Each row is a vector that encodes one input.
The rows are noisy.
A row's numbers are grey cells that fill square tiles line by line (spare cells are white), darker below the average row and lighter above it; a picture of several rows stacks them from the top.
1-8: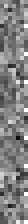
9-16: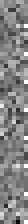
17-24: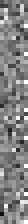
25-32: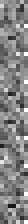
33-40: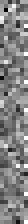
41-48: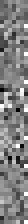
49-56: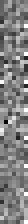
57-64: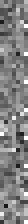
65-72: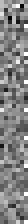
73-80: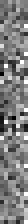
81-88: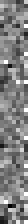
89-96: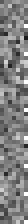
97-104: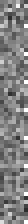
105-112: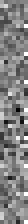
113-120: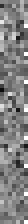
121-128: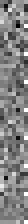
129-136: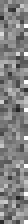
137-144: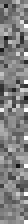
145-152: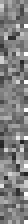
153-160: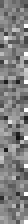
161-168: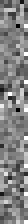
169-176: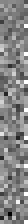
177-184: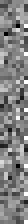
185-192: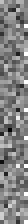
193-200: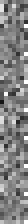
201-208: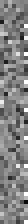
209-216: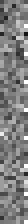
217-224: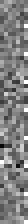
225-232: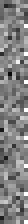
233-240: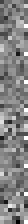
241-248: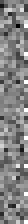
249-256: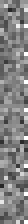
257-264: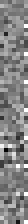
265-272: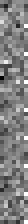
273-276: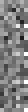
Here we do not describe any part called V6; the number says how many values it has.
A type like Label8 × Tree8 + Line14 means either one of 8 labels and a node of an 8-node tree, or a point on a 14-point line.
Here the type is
List2(Bool × V6 + Line8).
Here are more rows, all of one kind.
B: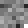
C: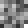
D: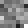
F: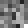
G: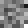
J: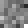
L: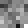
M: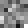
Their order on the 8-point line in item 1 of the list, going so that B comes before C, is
M, D, L, B, G, J, F, C.
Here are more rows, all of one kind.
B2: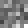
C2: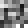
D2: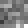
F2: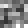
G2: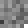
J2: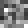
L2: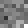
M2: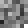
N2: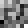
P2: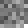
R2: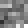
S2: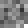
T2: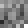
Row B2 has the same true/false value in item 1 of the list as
G2, M2, N2 and S2.
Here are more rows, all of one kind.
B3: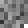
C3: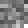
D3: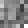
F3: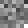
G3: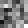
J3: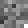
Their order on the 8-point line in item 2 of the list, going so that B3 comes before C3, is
F3, J3, D3, B3, G3, C3.
